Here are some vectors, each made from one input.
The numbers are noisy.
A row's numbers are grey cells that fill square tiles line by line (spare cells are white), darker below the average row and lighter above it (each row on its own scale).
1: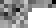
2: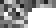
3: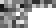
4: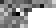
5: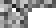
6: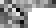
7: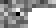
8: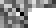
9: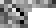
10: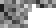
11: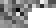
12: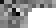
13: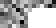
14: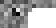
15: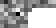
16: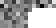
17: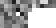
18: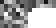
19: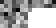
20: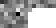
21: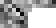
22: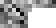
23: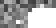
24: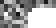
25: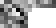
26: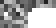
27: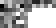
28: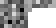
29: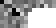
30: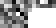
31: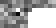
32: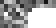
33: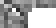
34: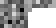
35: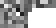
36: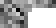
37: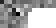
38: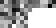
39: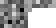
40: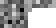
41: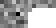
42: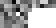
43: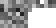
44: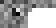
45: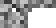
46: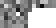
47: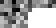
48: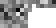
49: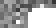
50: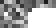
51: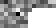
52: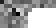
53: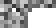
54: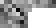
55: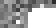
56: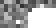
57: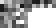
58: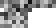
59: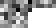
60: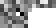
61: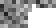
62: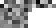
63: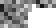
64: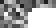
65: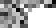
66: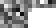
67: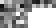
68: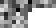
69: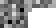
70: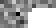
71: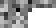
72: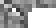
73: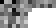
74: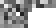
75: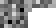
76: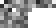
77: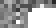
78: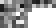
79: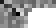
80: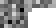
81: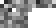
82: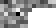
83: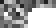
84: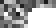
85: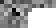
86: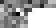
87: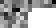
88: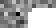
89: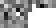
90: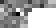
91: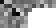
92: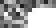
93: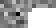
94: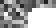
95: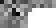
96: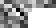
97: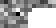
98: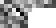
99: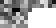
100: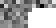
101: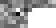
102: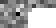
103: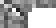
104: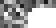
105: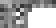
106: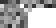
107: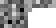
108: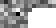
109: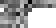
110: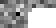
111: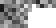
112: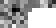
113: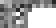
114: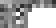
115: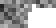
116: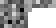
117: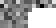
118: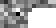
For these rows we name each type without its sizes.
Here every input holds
a list of points on a line.
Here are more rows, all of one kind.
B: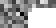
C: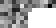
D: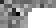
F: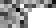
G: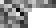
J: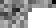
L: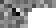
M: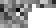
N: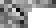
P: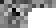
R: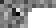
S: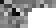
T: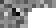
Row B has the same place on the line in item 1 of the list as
G, M and N.
